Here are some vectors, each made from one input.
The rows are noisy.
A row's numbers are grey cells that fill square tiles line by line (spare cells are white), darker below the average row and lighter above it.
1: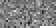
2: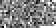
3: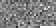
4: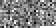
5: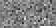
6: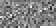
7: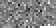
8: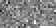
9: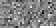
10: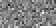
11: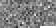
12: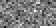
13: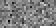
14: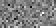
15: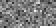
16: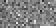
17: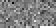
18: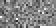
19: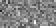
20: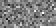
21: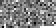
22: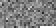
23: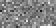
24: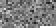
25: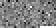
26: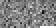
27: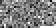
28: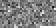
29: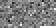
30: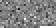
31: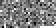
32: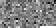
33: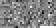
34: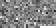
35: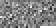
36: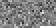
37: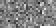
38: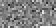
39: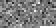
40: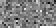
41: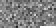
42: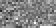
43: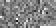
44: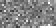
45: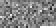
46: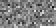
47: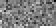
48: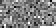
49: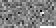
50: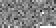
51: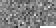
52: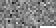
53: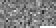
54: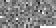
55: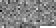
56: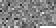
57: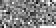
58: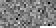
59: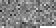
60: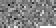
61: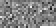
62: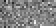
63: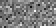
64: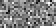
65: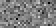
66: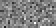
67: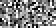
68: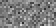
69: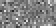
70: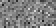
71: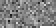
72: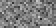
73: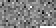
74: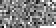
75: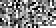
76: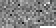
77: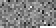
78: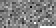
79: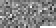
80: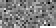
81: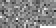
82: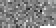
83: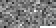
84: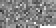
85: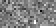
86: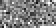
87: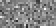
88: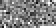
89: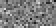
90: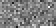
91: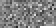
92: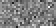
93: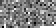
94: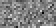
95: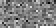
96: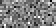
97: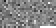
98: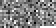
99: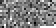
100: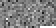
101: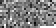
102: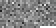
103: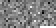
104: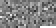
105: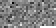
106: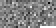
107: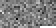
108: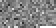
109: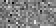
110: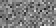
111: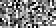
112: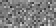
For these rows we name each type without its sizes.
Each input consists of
a list of points on a line.
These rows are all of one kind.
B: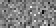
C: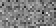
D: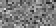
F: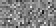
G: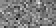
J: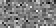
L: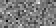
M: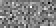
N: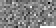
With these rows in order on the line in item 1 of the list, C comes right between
B and G.
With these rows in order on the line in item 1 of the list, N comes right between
F and M.
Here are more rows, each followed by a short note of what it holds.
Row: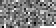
a list of one item
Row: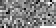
a list of one item
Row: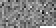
a list of two items
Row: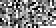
the empty list
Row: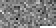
a list of two items
